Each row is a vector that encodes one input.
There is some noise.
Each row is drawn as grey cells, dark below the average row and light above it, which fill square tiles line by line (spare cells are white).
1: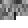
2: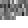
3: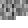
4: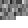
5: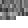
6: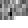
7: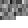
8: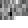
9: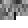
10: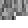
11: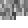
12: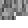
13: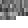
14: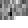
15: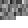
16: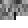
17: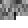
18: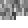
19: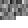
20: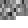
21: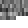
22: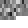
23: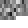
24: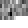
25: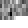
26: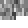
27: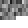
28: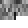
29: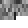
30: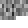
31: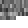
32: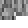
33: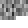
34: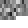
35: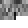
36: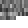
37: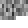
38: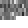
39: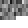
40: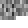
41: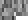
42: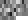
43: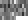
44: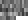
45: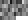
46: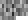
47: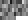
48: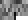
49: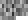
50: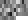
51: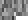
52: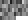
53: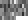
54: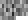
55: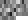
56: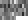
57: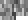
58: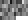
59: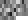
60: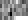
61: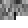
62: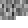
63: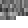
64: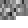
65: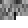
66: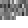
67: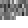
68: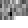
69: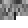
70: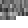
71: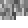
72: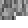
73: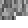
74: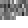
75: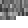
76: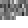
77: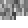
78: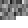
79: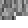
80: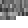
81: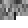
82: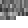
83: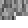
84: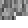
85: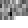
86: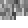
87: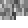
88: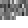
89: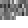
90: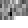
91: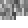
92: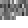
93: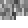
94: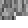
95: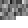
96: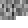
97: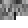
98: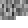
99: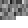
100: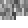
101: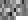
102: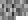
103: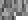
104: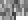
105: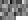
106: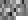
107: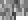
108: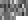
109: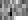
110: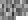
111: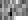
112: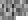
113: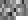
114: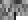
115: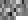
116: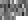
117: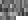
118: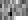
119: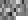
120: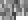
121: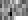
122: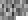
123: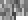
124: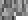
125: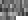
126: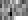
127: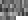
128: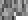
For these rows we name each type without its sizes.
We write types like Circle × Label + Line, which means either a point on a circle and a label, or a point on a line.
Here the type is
Circle.
